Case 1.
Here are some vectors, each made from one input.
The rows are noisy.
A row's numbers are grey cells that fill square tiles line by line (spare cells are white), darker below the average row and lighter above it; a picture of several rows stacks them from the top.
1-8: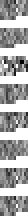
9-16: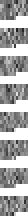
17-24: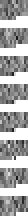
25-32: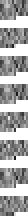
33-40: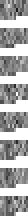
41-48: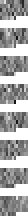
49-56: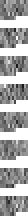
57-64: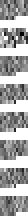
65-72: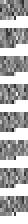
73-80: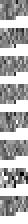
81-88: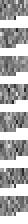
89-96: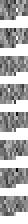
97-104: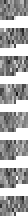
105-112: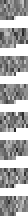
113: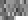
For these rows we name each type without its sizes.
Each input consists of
a list of points on a line.
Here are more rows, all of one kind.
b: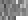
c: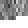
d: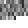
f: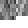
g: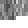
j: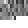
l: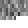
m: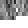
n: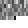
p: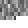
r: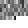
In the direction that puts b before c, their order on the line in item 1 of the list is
d, j, r, n, p, l, b, g, c, f, m.
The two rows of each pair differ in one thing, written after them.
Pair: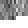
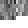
the place on the line in item 1 of the list
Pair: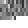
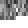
the place on the line in item 1 of the list
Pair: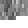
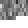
the place on the line in item 2 of the list
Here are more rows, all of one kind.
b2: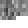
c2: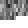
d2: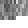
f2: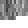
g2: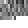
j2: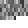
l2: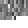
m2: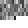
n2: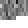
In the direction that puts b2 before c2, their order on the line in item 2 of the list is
m2, d2, j2, f2, b2, l2, c2, g2, n2.
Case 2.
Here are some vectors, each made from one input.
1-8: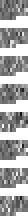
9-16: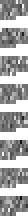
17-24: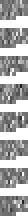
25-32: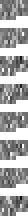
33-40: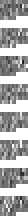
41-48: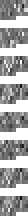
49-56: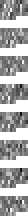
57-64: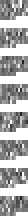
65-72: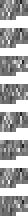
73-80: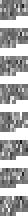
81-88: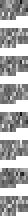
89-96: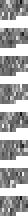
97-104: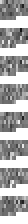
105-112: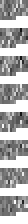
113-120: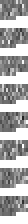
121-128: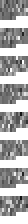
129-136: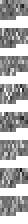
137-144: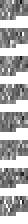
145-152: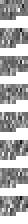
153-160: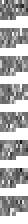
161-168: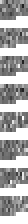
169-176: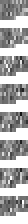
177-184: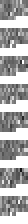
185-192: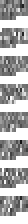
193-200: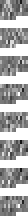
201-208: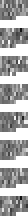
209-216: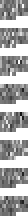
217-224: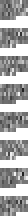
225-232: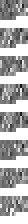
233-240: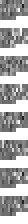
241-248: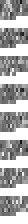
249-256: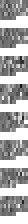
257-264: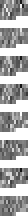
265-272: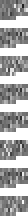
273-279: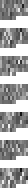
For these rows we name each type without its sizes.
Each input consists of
either a label, or a point on a line.
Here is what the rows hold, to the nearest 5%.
About 25% of them hold a label. The rest hold a point on a line.
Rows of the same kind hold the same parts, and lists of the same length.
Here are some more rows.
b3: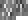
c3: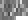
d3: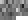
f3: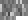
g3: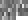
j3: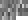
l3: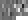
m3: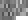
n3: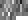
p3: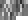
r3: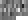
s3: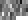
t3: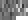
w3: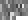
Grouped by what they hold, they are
b3, n3, p3, s3
c3, d3, f3, g3, j3, l3, m3, r3, t3, w3

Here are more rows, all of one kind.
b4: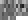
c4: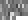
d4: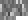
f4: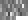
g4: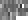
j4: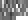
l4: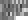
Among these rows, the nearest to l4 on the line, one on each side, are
d4 and j4.
